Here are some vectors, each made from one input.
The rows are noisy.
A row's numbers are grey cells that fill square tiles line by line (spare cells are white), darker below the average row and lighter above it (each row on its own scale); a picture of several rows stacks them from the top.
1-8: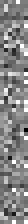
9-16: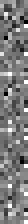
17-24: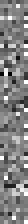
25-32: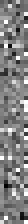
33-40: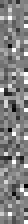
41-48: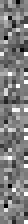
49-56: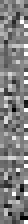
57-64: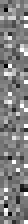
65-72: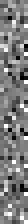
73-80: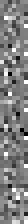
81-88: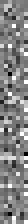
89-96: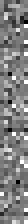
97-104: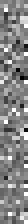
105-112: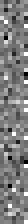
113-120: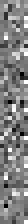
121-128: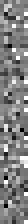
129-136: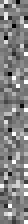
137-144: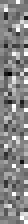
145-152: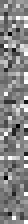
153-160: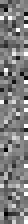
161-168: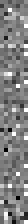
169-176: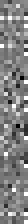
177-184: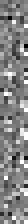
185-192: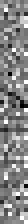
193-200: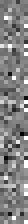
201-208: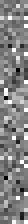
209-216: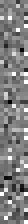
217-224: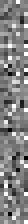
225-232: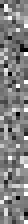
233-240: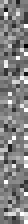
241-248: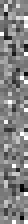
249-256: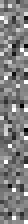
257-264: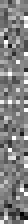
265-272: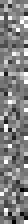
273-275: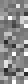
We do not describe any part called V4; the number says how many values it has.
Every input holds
a true/false value and a value of V4, together with either a point on a 5-point circle, or a point on a 5-point line.
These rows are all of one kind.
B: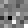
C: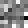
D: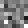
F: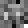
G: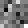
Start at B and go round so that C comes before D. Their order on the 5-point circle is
B, F, G, C, D.
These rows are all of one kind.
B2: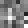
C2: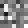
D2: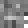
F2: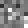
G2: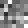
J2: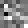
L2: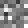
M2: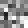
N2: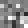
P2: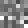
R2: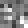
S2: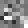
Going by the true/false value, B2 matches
D2, N2 and P2.
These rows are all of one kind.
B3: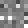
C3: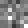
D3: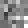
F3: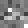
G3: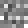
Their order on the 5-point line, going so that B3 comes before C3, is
D3, G3, B3, C3, F3.
